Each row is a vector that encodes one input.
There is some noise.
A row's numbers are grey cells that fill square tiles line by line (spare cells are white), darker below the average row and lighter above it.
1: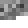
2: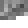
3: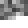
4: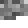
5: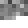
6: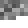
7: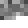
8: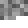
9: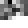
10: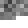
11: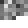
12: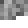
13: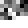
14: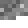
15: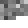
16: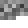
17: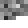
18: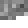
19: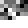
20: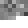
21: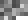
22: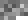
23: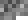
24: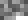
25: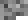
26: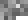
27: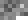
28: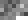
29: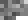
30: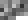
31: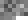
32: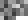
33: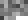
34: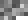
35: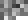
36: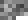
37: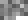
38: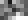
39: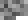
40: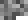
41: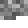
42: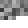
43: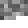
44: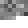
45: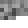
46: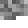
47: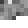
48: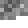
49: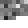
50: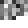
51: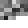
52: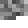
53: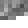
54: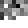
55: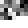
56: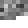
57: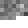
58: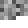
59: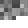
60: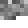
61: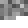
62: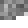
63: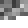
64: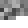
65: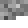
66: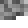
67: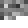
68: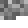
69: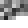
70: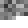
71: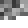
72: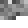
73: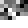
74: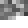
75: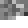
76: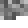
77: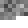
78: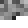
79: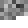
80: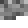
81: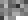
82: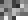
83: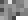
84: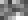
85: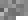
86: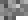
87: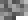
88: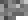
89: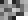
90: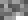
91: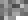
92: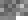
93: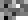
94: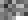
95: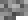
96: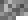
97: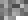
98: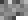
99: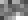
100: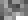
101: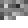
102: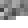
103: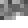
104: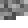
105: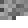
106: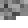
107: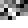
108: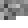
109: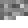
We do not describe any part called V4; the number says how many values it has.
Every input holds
a list of up to two items, each a point on a 5-point line and a value of V4.
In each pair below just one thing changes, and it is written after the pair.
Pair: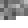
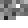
the place on the 5-point line in item 2 of the list
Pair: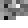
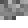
the value of V4 in item 1 of the list
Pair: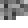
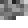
the value of V4 in item 1 of the list
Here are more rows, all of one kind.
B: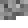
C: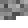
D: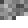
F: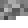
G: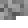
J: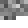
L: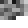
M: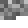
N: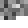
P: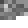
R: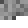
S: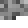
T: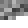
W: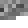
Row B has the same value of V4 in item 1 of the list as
C, G and W.
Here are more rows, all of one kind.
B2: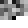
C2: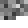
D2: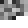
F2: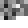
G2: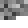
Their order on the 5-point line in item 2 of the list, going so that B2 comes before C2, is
F2, B2, G2, C2, D2.
